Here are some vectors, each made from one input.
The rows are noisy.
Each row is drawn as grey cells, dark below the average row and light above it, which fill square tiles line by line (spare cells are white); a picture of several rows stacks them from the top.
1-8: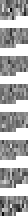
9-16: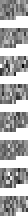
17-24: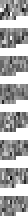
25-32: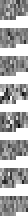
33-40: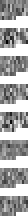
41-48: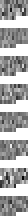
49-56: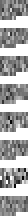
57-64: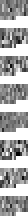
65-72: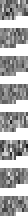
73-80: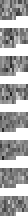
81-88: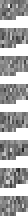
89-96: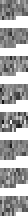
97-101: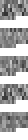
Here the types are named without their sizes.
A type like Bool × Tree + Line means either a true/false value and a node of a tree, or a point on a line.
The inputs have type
List(Circle).
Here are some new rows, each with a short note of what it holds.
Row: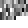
the empty list
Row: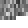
a list of one item
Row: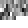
the empty list
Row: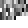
the empty list
